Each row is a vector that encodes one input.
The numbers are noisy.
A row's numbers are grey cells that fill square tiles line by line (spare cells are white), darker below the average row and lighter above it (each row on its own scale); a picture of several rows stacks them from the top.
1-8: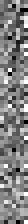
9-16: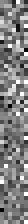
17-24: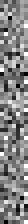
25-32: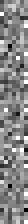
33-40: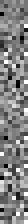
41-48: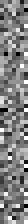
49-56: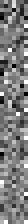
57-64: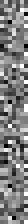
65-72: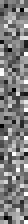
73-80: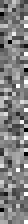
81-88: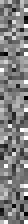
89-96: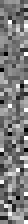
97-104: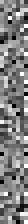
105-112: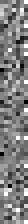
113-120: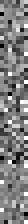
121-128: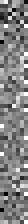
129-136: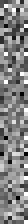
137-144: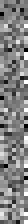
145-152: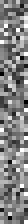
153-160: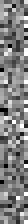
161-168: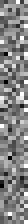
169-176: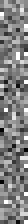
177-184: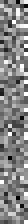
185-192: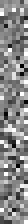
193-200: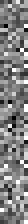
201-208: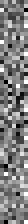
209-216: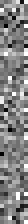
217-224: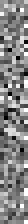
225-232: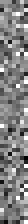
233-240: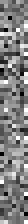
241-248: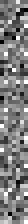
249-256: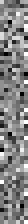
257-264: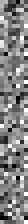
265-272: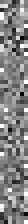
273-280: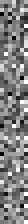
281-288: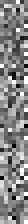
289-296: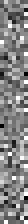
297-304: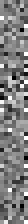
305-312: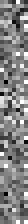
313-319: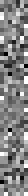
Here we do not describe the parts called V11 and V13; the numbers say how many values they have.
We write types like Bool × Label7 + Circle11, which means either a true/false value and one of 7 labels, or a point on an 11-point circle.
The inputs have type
(Bool × Circle9 + V11) × (Line9 + V13).
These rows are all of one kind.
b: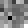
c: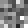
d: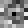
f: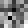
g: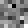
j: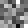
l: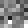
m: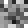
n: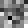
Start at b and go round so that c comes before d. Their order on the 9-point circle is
b, c, m, j, d, l, n, f, g.
